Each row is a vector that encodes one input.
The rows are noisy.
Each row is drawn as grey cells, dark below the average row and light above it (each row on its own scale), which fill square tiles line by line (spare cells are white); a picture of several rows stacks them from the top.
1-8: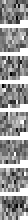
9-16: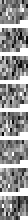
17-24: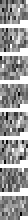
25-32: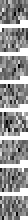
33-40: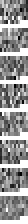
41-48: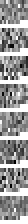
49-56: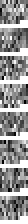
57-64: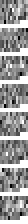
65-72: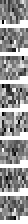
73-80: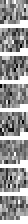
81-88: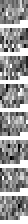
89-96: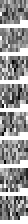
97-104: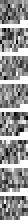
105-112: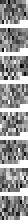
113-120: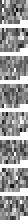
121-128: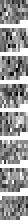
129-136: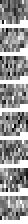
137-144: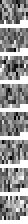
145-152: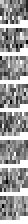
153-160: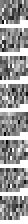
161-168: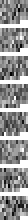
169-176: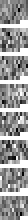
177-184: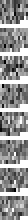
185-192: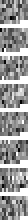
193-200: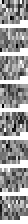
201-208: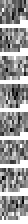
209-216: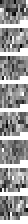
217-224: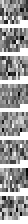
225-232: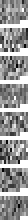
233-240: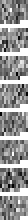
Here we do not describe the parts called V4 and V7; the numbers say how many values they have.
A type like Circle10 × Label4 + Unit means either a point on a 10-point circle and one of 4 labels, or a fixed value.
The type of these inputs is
(Bool × Bool × Bool + Unit) × Line9 × V7 + V4.
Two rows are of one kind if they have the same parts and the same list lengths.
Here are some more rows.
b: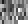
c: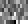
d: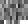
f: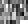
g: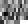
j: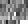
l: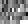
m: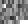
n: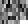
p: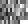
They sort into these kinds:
b, d, g, m, n
c, f, j
l, p

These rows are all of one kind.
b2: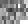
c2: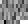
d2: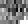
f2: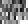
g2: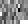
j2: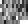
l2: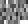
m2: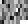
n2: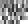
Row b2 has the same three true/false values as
d2 and n2.
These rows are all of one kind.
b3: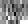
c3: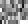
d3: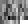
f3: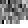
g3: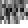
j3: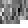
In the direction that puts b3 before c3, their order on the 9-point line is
d3, j3, g3, f3, b3, c3.
